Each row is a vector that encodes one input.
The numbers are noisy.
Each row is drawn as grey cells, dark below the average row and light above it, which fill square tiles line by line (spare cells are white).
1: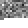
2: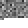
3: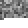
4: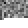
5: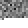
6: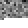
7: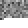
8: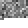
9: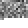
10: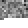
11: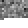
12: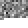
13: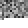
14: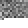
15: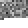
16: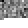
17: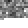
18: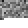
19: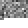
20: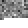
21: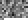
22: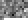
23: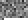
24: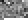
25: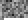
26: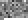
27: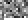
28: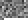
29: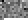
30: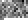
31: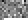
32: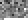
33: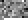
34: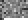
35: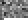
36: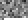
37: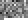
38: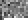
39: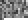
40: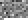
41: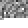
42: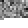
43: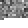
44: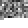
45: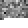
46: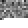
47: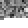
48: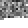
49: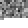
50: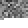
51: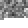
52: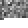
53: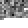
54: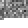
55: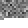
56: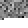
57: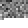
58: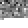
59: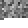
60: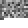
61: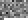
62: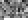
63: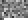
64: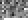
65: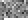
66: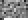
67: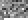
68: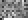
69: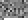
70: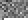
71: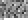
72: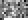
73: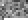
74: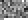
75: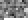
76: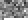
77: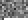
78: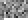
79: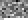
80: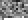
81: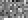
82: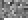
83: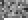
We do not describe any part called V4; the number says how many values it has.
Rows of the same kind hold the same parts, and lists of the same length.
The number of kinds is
3.
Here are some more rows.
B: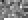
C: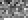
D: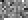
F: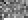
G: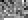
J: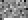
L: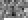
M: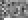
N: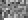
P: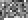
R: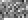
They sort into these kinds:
B, D
C, F, G, J, L, M, N
P, R

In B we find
a point on a 5-point line and a true/false value.
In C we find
a true/false value and a value of V4.
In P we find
a point on each of two 3-point lines.
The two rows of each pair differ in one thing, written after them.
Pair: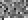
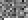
the place on the 5-point line
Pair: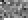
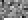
the place on the 5-point line
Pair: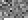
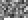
the place on the 5-point line
